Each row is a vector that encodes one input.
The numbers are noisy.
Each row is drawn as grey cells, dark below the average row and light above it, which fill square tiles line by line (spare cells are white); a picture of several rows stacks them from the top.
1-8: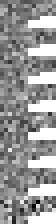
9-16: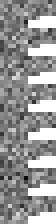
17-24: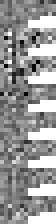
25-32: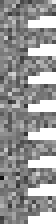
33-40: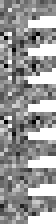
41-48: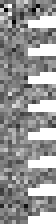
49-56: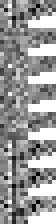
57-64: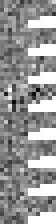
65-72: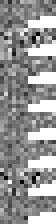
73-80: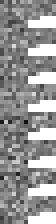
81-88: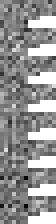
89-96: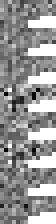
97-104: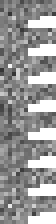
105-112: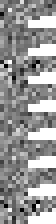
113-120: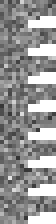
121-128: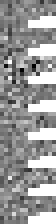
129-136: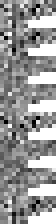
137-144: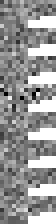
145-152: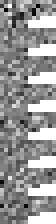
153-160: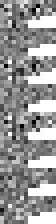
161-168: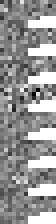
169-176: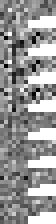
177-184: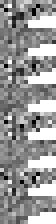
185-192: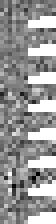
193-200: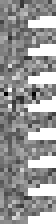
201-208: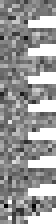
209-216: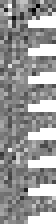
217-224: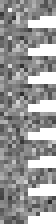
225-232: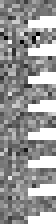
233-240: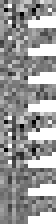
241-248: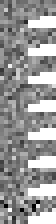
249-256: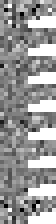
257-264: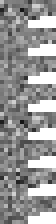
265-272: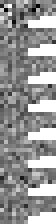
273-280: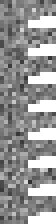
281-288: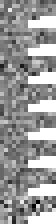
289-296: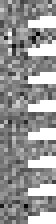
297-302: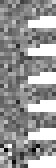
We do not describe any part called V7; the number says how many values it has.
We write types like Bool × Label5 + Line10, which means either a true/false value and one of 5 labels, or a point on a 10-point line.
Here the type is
Line8 × List3(Line6) + V7.
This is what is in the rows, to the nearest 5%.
About 85% of them hold a point on an 8-point line, together with a list of up to three points on a 6-point line. The rest hold a value of V7.
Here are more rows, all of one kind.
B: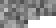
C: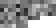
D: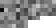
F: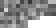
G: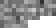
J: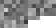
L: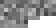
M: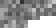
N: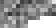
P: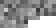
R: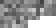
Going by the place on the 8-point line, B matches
J, L and P.
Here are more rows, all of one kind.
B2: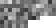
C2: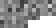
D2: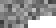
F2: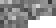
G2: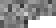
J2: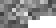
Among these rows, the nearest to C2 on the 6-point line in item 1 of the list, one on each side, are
D2 and G2.
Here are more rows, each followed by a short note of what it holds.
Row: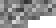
a point on an 8-point line, together with the empty list
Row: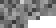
a point on an 8-point line, together with a list of three items
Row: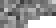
a point on an 8-point line, together with a list of two items
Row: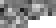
a point on an 8-point line, together with the empty list
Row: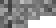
a point on an 8-point line, together with a list of three items
